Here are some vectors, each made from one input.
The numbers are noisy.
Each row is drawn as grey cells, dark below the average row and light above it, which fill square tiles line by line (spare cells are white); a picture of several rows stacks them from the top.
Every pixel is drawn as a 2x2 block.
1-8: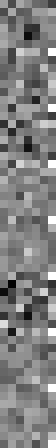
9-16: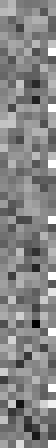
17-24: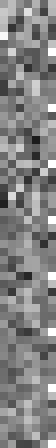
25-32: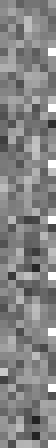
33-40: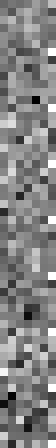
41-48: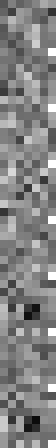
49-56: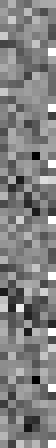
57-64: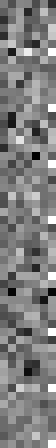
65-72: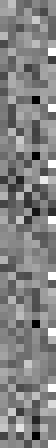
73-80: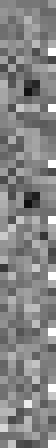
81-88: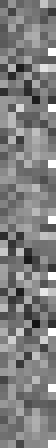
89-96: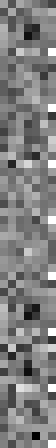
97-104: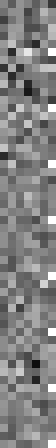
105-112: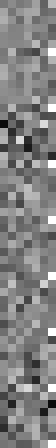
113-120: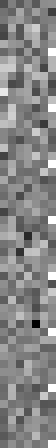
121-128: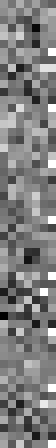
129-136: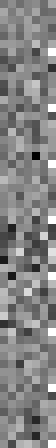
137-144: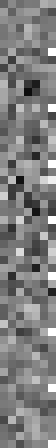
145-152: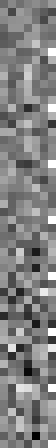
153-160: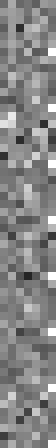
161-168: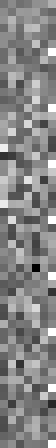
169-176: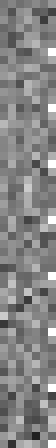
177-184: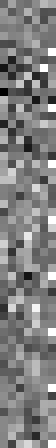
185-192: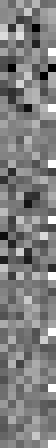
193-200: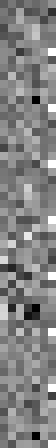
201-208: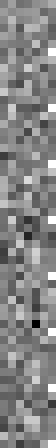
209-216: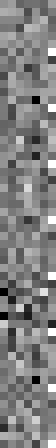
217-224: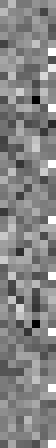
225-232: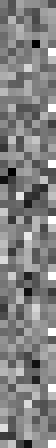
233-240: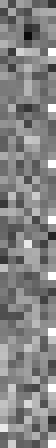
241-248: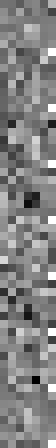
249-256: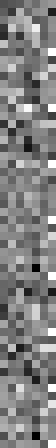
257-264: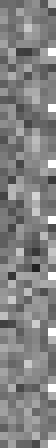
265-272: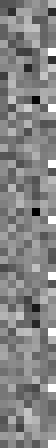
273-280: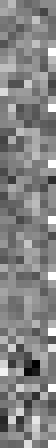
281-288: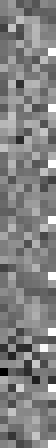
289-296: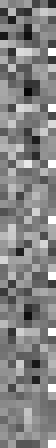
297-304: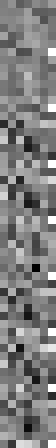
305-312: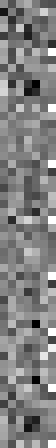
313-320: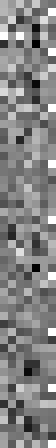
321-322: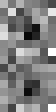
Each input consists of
either a point on a 5-point line, or a point on a 12-point line and a true/false value.
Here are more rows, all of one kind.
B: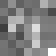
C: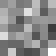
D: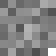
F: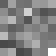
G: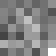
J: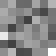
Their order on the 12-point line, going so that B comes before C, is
D, F, B, C, G, J.
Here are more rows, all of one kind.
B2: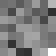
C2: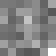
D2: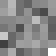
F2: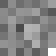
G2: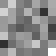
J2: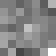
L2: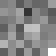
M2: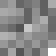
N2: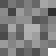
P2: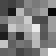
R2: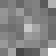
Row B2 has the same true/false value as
D2 and G2.
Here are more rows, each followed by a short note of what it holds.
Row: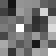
a point on a 5-point line
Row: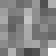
a point on a 12-point line and a true/false value
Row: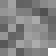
a point on a 12-point line and a true/false value
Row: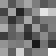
a point on a 5-point line
